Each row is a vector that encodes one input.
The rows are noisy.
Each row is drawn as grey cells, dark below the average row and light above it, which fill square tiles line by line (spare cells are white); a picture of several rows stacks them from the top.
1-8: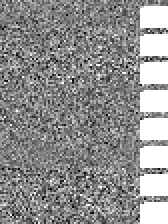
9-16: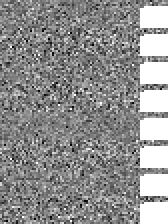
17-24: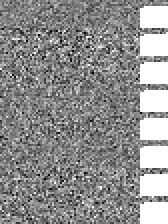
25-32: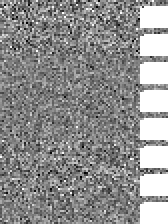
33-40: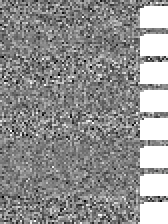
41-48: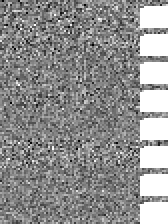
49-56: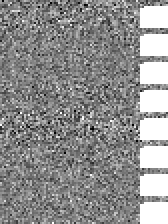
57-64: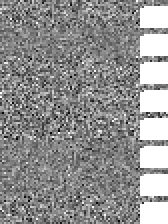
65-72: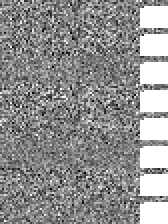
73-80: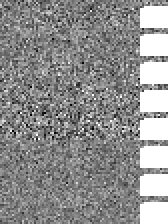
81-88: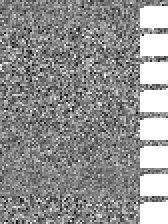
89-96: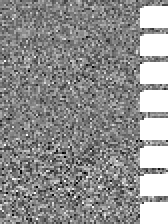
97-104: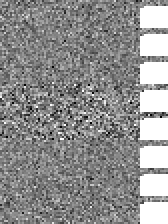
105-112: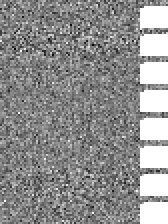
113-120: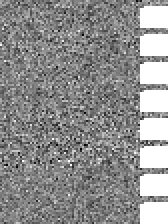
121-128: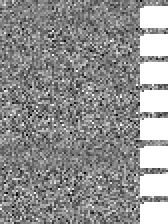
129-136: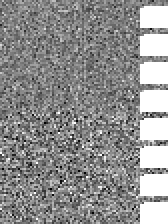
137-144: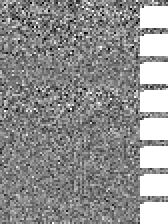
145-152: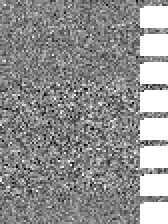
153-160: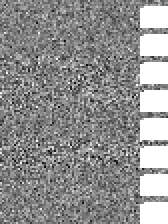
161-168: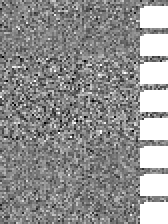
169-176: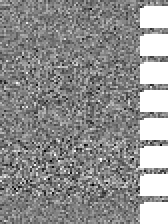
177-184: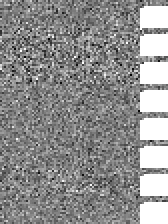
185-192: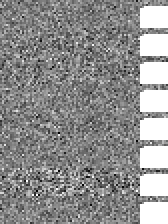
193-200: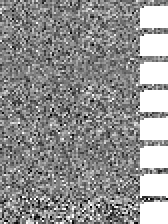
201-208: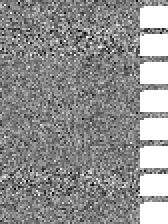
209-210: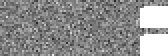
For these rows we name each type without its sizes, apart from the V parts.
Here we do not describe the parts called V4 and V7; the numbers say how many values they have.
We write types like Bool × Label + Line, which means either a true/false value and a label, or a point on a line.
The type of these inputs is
Circle × (Tree + Unit) × V7 + Line + V4.
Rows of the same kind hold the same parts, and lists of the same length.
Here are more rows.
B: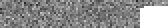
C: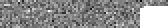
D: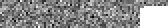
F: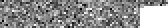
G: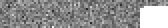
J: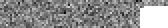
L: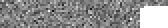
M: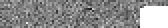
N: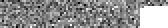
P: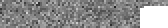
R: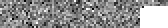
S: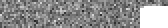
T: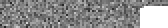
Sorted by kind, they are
B, J, S
C, G, L, M, P, T
D, R
F, N

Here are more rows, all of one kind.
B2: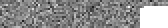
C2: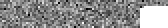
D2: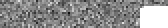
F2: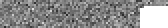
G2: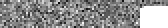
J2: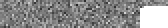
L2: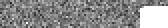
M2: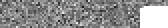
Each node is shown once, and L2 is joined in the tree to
B2 and F2.
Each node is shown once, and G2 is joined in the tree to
B2 and D2.
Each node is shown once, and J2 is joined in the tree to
B2 and M2.
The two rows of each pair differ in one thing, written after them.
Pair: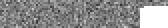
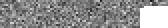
the place on the circle
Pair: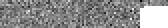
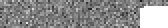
the node of the tree
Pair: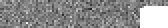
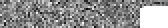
the place on the circle
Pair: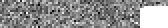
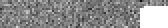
the value of V7
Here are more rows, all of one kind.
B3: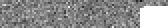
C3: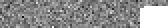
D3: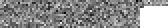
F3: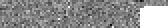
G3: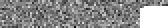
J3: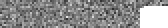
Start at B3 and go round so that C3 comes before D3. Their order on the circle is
B3, C3, G3, J3, D3, F3.
